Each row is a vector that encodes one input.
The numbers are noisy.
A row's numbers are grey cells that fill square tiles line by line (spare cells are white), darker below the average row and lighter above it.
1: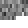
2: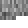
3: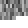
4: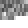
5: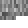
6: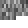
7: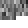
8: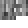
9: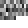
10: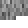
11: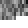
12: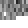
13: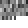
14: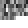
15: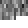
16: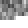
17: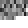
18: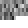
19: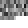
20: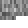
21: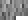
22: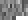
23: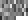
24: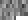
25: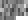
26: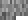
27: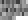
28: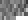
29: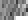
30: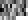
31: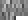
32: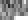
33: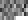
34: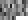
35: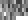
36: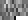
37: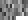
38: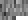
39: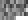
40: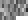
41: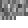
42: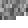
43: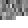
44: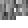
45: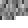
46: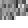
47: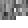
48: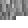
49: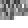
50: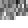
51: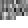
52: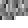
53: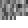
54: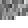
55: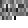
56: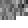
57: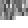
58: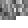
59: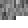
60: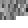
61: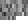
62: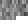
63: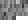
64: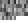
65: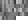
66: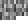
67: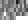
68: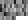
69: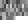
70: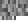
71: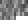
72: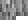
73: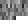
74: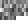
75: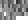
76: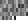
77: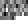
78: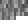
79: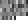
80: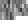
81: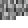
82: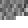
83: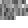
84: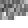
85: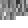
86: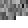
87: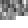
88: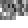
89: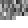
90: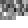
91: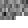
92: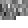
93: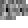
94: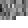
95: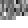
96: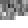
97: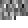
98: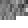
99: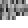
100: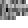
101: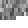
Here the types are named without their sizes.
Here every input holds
a true/false value, together with either a point on a line, or a node of a tree.
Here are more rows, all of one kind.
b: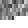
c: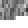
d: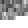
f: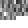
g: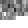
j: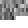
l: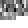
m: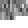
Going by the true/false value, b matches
c and j.
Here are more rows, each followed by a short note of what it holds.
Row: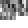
a node of a tree and a true/false value
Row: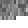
a point on a line and a true/false value
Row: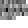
a node of a tree and a true/false value
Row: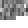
a node of a tree and a true/false value
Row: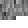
a point on a line and a true/false value
